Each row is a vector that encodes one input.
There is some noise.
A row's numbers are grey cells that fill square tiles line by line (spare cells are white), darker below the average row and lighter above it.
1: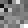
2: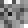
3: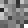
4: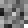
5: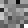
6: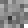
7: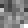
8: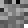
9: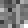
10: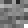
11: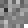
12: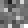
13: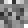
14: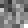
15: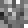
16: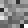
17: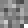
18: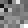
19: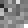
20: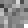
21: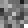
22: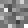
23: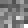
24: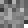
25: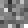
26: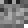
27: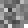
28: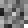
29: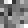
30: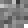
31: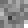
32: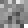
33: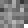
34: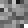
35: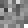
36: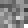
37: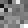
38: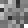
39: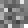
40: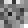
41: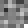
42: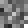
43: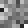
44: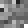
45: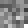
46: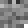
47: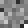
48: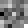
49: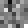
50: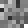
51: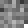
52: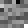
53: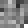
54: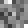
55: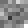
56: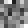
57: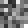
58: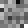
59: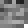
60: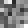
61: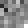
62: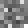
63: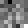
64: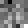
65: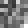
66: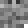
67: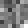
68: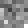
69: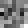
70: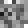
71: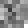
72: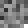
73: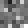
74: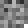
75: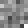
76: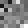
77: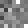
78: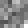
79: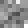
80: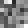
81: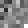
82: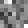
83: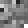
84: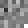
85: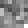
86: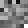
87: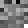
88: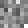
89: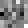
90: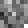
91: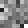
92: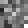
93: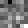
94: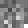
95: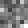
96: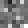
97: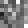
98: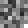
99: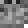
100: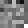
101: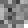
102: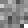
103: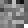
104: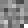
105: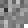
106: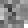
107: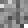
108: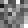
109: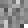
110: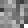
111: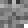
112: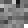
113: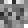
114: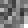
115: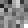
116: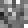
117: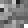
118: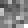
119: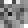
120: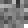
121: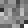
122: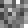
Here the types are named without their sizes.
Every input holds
a point on a line, together with either a point on a line, or four true/false values.
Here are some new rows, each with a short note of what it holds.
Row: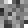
a point on each of two lines
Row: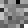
a point on a line and four true/false values
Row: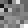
a point on a line and four true/false values
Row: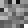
a point on a line and four true/false values
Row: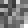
a point on each of two lines
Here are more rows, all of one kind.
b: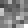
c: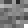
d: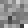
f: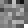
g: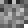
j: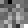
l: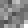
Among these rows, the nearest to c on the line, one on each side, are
d and f.
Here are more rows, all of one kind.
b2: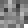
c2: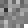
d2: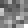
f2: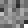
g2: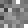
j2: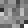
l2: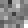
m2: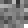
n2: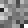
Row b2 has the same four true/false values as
d2 and f2.
